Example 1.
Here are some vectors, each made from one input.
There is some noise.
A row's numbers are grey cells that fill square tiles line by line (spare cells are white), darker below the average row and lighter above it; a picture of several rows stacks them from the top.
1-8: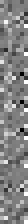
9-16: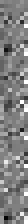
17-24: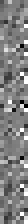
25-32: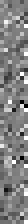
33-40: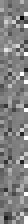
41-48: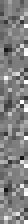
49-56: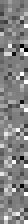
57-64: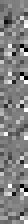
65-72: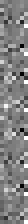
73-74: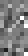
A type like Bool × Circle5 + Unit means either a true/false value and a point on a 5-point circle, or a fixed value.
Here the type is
Bool × Line6.
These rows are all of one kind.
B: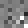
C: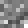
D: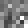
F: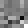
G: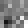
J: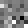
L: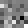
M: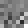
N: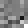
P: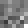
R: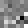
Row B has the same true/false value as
D, G, M and P.
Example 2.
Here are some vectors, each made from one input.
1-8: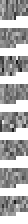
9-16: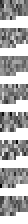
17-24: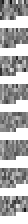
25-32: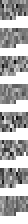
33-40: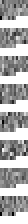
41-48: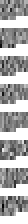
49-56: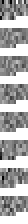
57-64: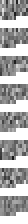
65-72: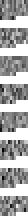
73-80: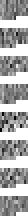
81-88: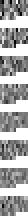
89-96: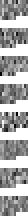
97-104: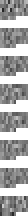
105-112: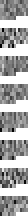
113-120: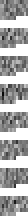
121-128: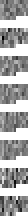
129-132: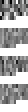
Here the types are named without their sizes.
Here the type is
Circle + Line.
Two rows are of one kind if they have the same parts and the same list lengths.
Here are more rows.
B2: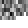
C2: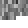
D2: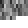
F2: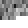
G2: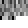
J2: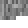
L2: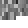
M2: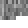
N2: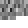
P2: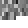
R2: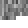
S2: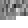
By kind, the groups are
B2, C2, J2, L2, M2, P2, R2
D2, F2, G2, N2, S2

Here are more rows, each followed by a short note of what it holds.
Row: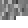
a point on a line
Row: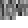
a point on a circle
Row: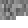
a point on a line
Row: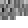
a point on a circle
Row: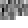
a point on a circle
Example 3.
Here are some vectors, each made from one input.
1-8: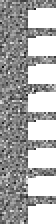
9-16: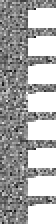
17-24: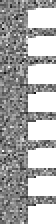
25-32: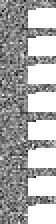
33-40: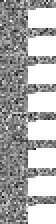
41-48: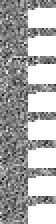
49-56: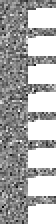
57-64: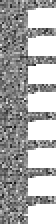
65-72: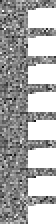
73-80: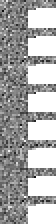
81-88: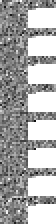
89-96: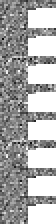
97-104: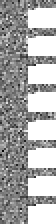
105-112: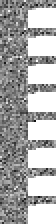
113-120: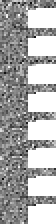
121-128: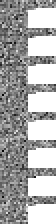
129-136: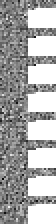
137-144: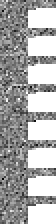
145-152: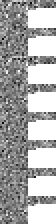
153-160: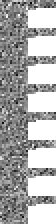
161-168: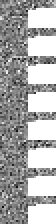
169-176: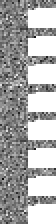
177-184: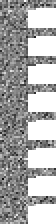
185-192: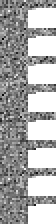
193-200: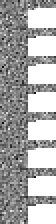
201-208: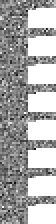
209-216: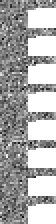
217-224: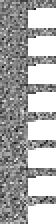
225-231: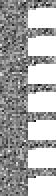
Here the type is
Circle16 + Line7.
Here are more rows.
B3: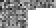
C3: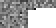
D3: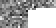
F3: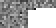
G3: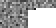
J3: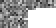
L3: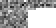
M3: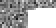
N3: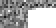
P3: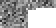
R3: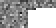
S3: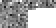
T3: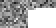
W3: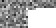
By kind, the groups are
B3, D3, J3, L3, M3, N3, P3, S3, T3, W3
C3, F3, G3, R3

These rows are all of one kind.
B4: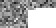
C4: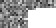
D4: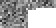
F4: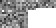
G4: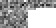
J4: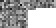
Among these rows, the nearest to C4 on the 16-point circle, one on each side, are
G4 and J4.
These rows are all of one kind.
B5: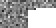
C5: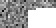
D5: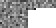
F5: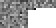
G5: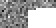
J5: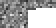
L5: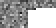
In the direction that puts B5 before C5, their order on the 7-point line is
J5, L5, F5, D5, B5, G5, C5.
